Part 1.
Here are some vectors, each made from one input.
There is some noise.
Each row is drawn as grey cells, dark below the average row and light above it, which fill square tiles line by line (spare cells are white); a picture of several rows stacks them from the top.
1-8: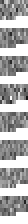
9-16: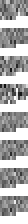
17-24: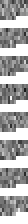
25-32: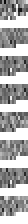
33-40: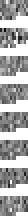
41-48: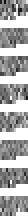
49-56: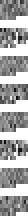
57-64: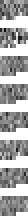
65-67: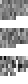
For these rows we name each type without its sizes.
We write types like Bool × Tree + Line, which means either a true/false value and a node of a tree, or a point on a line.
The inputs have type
List(Line).
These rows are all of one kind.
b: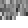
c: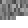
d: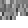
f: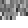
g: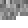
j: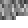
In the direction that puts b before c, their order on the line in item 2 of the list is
f, b, d, j, g, c.
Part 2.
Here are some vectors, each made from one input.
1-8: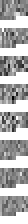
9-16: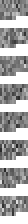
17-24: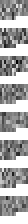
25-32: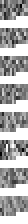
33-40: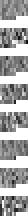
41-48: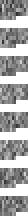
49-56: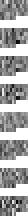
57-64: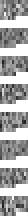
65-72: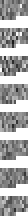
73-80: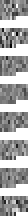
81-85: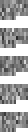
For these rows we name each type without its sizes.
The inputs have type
Label + Line.
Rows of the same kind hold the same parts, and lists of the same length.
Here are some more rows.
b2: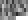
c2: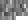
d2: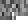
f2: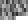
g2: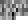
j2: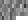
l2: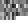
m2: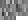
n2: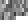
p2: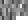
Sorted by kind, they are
b2, c2, f2, l2
d2, g2, j2, m2, n2, p2

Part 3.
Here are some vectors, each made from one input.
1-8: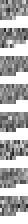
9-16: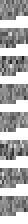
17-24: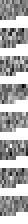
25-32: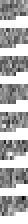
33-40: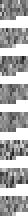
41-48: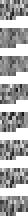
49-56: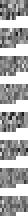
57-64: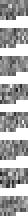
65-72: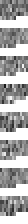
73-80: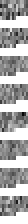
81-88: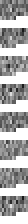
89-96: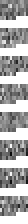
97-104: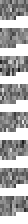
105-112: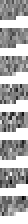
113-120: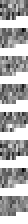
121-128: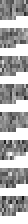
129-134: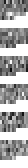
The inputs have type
Tree11 + Tree17.
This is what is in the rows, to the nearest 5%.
About 45% of them hold a node of an 11-node tree. The rest hold a node of a 17-node tree.
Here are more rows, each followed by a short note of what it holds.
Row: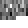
a node of an 11-node tree
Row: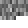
a node of an 11-node tree
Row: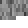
a node of a 17-node tree
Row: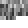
a node of an 11-node tree
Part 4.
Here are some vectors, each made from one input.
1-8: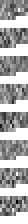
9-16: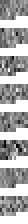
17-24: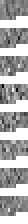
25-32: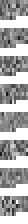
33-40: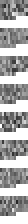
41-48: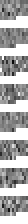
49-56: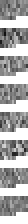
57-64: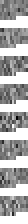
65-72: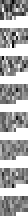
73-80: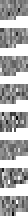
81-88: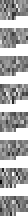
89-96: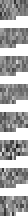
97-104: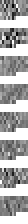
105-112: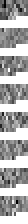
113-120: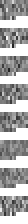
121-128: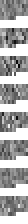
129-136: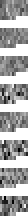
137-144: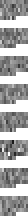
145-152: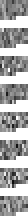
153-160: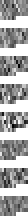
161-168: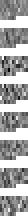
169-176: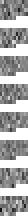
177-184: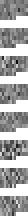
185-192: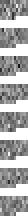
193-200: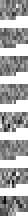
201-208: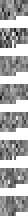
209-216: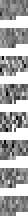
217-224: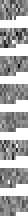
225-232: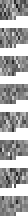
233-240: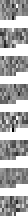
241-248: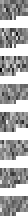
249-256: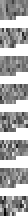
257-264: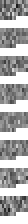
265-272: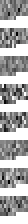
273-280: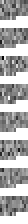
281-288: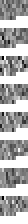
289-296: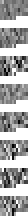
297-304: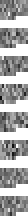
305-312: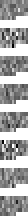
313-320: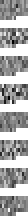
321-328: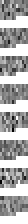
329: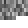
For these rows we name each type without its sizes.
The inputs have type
List(Line).
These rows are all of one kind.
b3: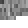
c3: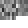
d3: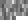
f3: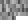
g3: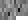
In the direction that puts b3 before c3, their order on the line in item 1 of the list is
b3, d3, f3, g3, c3.
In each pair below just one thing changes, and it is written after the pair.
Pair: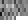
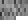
the place on the line in item 2 of the list
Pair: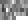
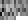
the place on the line in item 1 of the list
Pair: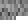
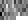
the place on the line in item 2 of the list
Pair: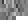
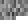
the place on the line in item 1 of the list
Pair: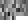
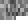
the place on the line in item 2 of the list
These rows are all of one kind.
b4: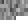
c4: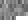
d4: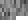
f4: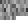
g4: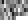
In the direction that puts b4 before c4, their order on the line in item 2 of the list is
f4, b4, g4, d4, c4.
